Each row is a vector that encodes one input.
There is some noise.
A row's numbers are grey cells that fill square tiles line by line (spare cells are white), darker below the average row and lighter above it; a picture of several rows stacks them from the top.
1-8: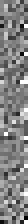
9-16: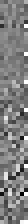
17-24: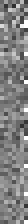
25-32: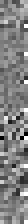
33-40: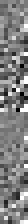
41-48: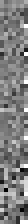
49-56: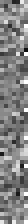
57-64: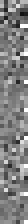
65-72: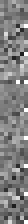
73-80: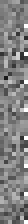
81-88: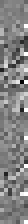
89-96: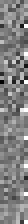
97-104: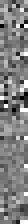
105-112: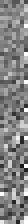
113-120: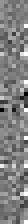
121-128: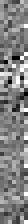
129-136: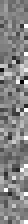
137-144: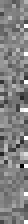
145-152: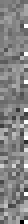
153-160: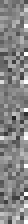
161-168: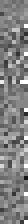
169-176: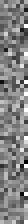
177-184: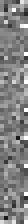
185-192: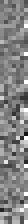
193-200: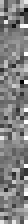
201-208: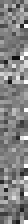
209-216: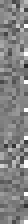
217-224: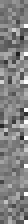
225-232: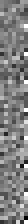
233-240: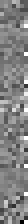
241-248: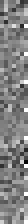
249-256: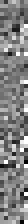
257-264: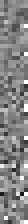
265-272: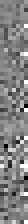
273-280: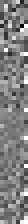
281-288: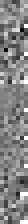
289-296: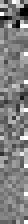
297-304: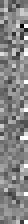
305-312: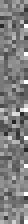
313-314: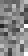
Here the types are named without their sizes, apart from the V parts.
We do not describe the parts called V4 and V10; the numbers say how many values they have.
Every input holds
a value of V4, together with either a point on a line, or a true/false value and a value of V10.
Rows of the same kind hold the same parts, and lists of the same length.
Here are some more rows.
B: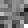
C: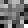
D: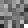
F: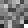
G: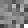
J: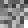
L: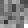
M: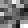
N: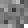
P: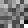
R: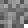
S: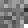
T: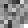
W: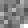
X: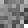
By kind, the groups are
B, D, F, G, J, L, M, N, P, S, T, W, X
C, R

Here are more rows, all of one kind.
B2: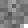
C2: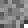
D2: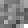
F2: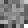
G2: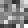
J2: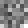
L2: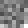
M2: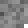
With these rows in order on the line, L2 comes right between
C2 and M2.
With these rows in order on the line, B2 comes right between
C2 and J2.
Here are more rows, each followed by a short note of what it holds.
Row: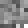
a point on a line and a value of V4
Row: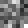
a point on a line and a value of V4
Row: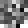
a point on a line and a value of V4
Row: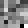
a true/false value, a value of V4 and a value of V10
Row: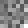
a point on a line and a value of V4
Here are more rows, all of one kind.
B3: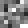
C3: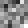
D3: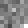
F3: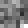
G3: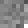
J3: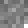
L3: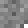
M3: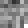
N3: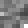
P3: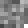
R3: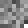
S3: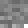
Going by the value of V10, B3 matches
D3 and J3.
